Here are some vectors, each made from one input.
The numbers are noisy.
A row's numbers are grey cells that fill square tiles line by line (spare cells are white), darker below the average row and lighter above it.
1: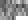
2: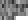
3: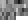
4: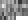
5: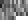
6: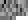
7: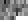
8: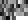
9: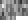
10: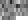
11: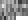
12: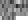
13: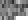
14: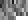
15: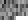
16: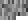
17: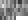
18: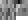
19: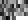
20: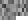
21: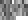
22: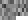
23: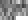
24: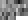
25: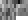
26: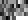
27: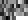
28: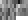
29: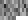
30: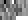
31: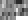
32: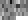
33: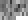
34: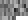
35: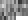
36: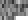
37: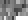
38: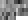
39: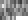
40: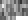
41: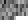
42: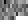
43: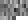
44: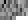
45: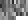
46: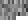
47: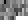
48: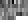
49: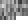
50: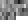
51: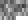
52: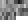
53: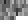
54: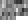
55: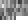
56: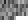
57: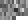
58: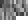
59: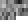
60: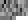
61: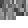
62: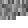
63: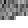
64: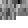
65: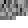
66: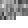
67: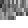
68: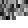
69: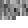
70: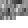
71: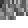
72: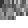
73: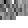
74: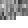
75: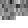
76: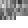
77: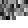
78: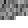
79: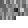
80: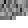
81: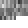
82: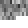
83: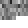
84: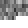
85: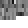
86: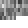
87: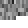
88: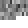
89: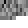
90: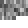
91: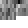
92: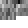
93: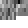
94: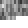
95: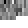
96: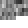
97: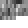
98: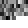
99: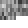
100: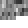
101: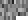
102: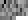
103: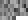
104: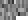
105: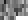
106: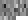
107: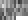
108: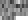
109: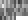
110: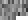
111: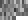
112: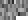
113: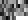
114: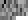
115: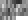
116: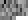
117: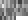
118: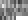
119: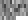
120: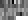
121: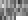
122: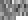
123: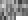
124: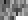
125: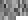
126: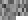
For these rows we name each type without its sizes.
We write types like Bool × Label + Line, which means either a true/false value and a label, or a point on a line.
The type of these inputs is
Bool × Bool × Bool + List(Line).
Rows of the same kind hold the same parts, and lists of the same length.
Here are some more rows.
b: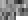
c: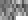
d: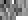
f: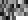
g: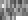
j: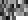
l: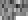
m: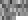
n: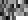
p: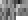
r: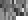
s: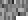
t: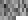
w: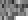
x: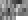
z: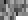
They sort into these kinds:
b, g, p, x
c, d, r, t, z
f, j, n
l, m, s, w

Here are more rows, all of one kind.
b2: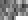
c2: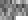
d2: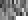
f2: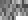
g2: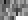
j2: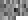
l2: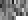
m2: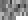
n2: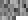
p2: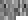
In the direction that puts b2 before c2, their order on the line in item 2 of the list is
f2, b2, c2, g2, n2, d2, l2, j2, m2, p2.
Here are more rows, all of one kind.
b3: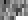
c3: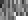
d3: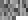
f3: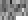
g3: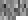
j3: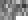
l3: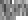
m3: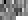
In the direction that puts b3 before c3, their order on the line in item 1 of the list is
m3, b3, j3, f3, l3, g3, d3, c3.
